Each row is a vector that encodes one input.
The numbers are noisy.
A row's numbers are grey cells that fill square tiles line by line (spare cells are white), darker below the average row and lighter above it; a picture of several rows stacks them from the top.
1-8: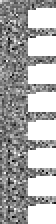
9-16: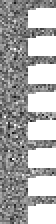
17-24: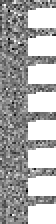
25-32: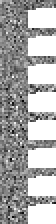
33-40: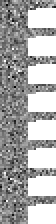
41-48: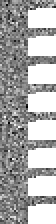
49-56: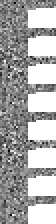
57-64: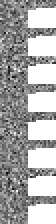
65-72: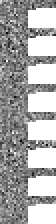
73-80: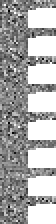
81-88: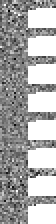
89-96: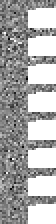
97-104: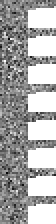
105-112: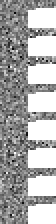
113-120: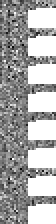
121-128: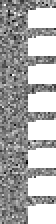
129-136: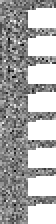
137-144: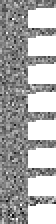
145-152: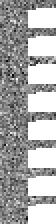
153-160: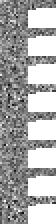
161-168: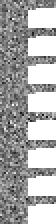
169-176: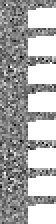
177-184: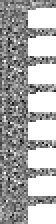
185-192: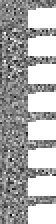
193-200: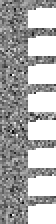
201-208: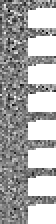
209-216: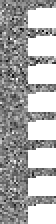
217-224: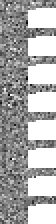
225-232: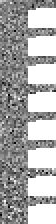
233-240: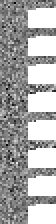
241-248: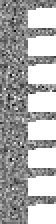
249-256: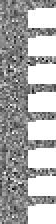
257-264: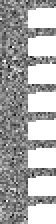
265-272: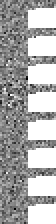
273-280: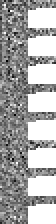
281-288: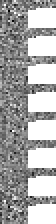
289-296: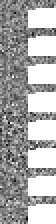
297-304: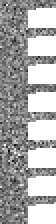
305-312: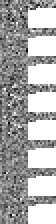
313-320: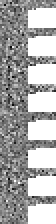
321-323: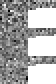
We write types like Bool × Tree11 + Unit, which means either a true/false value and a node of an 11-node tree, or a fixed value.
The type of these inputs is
Tree8 + Tree19.
